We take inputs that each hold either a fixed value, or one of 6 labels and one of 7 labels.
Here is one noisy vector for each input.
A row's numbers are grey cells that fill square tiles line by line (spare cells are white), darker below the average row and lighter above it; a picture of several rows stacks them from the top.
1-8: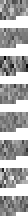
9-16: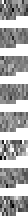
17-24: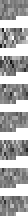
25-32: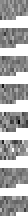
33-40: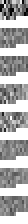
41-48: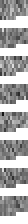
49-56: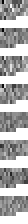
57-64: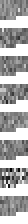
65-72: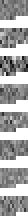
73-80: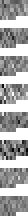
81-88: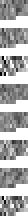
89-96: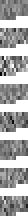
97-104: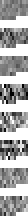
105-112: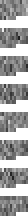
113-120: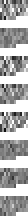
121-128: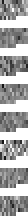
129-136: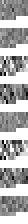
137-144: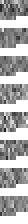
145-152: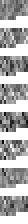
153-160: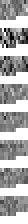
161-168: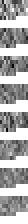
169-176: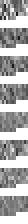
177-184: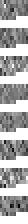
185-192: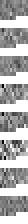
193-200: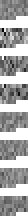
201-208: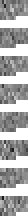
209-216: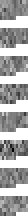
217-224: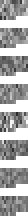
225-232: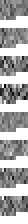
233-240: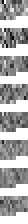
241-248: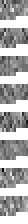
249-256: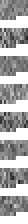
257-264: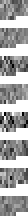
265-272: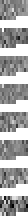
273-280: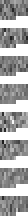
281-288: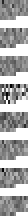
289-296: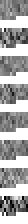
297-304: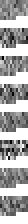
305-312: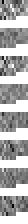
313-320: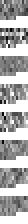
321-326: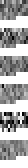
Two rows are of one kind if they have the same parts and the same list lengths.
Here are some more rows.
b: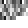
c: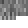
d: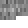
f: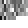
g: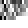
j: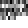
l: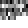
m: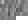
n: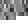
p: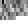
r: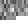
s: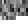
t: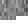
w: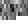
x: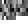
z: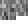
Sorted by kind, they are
b, c, d, f, g, m, n, p, r, s, t, w, x, z
j, l

